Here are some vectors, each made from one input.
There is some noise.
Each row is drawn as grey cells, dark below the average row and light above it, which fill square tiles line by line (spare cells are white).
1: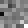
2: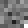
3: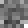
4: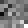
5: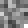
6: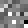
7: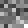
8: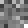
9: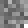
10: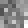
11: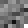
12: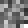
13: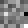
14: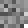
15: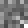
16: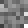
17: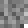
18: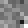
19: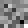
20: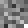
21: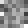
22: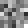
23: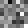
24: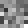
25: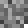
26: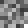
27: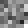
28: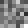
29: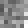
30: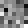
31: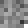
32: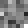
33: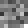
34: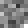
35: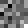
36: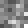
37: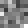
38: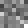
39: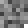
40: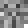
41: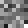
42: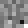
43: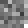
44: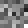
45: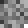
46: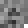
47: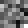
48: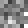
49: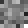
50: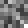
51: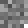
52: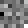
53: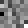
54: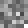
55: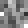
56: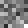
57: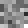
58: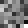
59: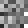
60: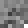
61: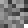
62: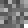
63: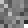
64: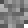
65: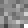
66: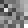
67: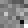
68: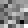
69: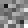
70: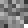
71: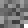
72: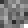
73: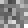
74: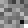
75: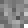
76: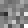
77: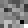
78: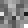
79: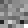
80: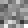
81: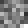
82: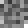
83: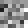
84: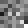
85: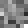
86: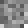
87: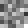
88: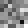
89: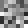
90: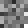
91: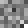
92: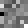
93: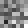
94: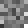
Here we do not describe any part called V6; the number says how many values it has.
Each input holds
a value of V6, together with either a point on a 4-point line, or three true/false values.
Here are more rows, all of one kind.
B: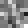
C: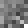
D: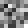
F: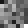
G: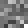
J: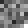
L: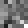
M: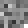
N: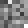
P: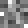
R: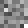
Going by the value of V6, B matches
D, M and P.
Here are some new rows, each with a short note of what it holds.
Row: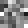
a point on a 4-point line and a value of V6
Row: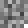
a point on a 4-point line and a value of V6
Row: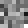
three true/false values and a value of V6
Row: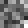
a point on a 4-point line and a value of V6
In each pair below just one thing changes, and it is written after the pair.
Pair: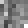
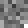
one of the three true/false values
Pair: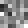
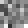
one of the three true/false values
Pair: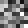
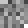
the value of V6
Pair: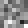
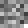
one of the three true/false values
